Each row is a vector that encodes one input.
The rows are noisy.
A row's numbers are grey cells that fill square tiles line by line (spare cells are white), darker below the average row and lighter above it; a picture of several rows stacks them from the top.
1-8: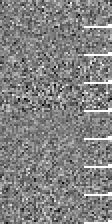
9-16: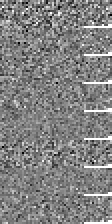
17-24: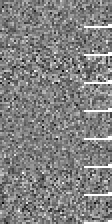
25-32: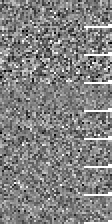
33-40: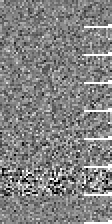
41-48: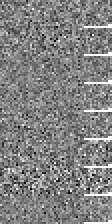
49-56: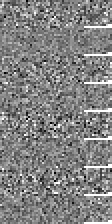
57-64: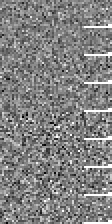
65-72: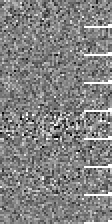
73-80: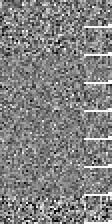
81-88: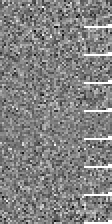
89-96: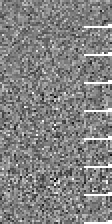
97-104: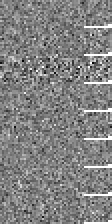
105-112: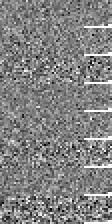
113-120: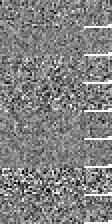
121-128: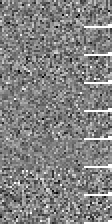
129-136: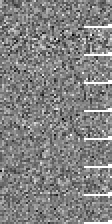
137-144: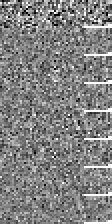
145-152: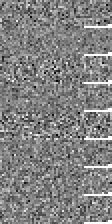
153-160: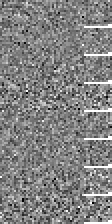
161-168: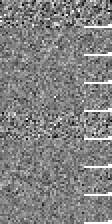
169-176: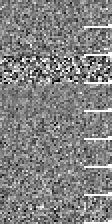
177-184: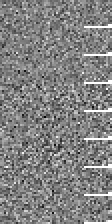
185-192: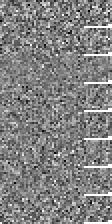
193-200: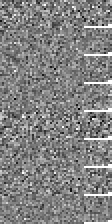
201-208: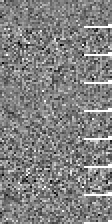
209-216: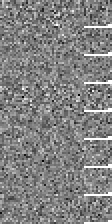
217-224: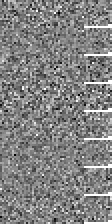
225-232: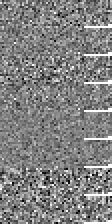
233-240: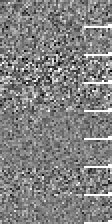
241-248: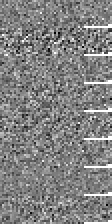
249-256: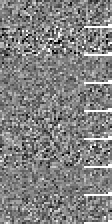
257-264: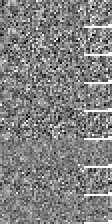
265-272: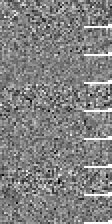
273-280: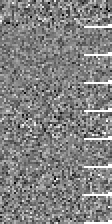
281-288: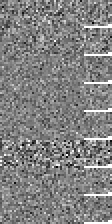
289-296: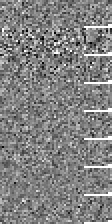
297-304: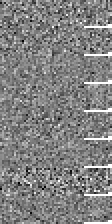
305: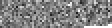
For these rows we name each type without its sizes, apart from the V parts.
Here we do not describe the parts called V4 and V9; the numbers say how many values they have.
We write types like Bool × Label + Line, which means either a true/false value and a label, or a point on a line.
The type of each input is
(Circle × V9 + V4) × Tree × (Tree + Unit).
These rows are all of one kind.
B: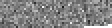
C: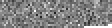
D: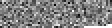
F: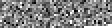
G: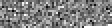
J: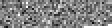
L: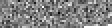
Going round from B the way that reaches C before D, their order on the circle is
B, L, C, G, D, J, F.
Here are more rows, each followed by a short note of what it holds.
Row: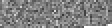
a point on a circle, a node of a tree and a value of V9
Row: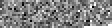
a node of a tree and a value of V4
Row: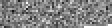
a point on a circle, a node of each of two trees and a value of V9
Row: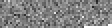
a node of a tree and a value of V4
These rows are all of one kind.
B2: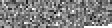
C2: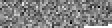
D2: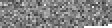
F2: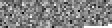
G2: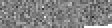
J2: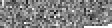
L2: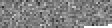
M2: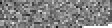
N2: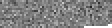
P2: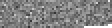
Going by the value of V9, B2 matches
C2 and G2.
